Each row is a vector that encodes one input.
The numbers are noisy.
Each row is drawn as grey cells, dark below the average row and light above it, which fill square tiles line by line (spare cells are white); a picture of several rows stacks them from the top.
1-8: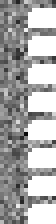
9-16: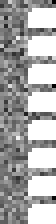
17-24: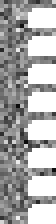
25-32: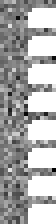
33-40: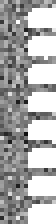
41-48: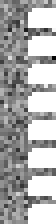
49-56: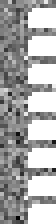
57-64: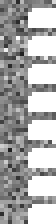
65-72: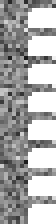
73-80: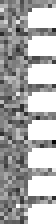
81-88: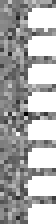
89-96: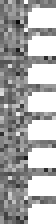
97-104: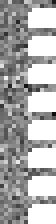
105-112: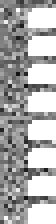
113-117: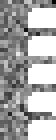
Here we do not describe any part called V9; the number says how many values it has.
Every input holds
a value of V9, together with either a point on an 8-point line, or three true/false values.
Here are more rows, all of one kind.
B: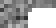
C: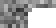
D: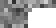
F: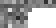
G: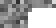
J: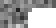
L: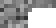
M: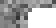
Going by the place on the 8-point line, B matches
L and M.
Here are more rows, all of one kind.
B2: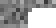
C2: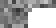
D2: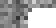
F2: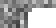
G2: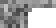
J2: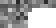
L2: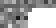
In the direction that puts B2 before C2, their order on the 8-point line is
B2, C2, G2, L2, F2, D2, J2.
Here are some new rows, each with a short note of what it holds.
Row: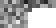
three true/false values and a value of V9
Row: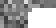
a point on an 8-point line and a value of V9
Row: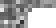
three true/false values and a value of V9
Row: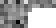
a point on an 8-point line and a value of V9
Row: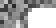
three true/false values and a value of V9
